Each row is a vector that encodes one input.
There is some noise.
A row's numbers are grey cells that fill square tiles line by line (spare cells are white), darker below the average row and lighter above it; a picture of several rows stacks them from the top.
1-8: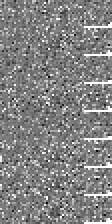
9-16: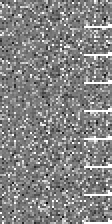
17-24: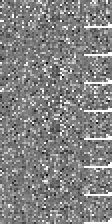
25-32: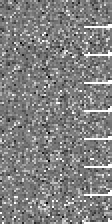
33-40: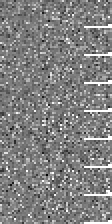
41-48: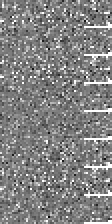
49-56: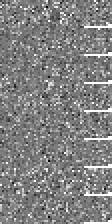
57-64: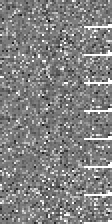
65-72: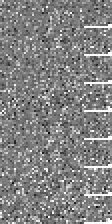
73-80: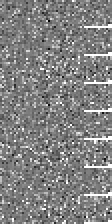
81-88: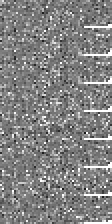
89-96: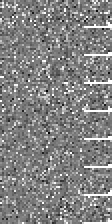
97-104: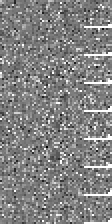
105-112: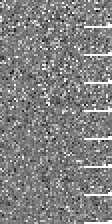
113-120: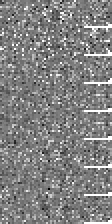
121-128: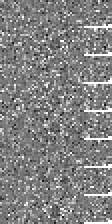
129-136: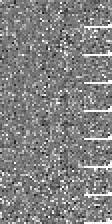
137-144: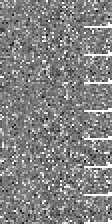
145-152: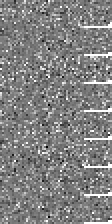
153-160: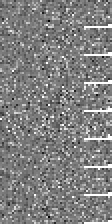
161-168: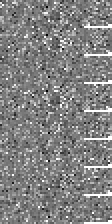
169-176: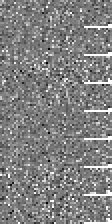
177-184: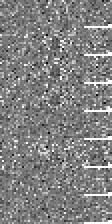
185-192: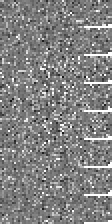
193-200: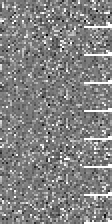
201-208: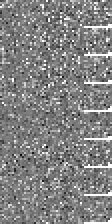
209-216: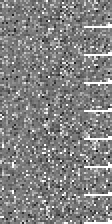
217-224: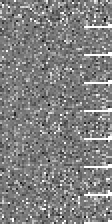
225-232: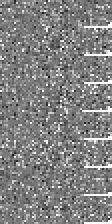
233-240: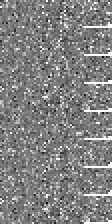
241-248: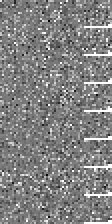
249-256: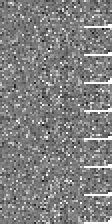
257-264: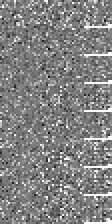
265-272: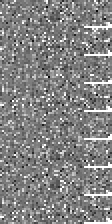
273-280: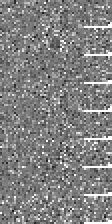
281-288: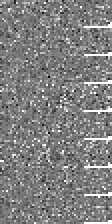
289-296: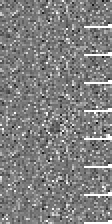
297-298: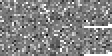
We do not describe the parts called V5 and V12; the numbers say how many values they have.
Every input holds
either a point on a 6-point circle and a true/false value, or a point on a 6-point line and a value of V5, or a node of a 10-node tree, or a value of V12.
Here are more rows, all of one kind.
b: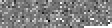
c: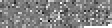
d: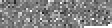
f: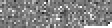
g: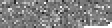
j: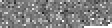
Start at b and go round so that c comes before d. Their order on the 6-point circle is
b, j, g, c, d, f.
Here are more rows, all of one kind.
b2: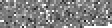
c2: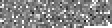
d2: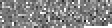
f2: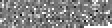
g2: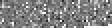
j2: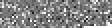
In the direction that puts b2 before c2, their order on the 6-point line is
j2, b2, d2, g2, f2, c2.
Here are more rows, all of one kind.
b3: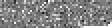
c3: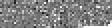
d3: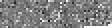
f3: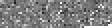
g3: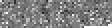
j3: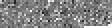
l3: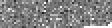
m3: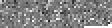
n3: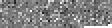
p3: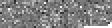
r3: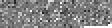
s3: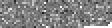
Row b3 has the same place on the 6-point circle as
j3, n3 and r3.
